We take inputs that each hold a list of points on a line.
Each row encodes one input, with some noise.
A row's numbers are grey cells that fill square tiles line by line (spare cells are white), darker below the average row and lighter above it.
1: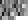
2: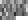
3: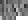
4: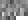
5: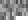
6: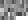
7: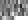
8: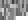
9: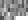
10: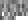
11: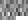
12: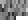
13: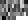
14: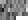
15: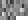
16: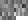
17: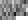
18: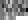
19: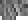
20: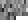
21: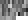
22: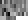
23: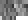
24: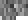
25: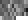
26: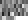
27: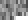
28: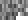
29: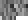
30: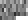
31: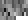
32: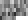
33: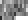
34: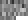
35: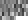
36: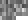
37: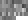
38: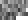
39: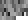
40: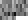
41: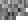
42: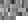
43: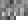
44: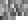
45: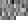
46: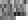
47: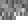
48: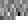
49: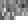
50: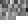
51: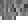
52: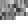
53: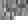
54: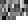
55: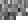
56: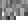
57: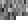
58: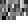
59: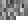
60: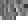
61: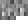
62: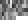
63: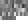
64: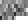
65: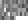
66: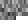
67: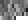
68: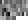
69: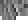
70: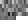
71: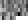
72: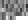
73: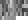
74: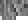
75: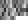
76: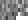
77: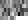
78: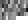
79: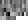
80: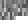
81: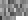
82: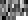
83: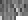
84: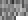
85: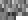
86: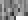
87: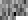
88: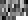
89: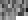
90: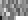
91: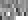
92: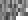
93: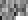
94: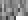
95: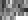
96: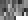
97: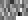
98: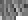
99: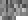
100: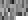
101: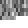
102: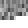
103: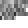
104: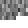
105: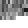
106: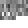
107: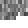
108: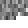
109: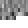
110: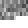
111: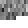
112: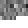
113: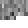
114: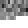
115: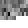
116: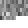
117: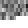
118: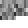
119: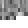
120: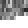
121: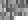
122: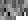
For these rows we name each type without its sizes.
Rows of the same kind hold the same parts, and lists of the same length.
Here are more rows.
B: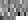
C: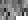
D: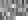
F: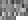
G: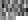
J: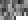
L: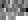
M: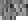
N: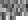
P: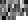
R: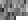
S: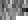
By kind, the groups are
B, D, G, L, N, S
C, F, J, M, R
P

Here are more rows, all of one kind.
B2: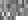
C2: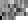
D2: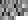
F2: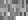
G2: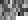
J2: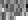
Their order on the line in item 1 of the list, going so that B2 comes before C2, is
D2, G2, J2, F2, B2, C2.
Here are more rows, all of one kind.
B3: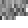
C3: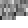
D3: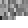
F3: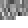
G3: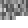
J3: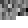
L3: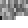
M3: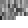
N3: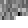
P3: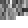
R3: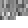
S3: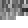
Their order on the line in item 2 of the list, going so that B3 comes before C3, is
N3, J3, F3, D3, L3, S3, R3, B3, G3, C3, M3, P3.
